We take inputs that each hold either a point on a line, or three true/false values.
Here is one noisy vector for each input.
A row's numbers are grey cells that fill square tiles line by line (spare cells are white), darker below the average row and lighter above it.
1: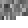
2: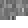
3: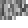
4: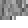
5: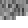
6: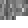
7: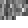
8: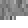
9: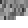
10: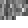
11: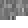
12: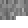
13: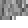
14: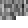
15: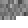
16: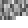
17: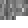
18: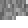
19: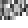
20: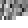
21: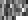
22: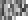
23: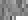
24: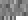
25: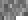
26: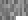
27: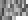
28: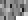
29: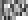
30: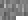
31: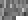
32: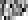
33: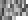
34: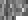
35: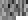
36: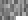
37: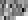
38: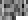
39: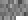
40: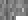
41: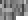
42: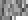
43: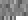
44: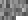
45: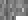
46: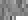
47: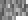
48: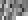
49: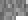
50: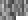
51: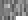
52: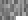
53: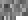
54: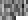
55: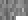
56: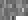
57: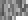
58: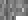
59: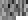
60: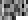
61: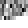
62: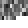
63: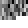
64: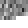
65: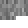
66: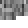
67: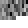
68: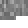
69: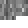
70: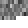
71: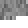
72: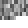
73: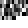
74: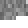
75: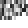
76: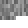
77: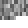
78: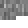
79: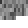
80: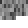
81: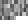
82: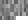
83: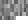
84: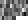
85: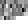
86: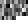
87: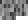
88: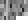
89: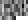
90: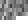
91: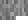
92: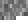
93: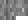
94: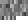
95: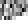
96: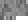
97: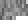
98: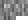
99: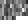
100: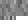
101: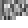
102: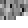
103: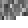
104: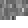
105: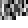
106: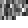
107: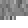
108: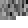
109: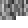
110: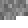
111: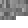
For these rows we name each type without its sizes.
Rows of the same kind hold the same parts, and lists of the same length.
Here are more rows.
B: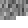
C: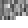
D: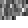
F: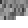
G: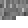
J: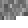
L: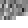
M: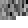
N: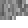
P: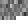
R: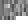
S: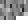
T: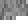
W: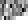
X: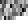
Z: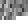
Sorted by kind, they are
B, F, L, M, S, W, X, Z
C, D, G, J, N, P, R, T

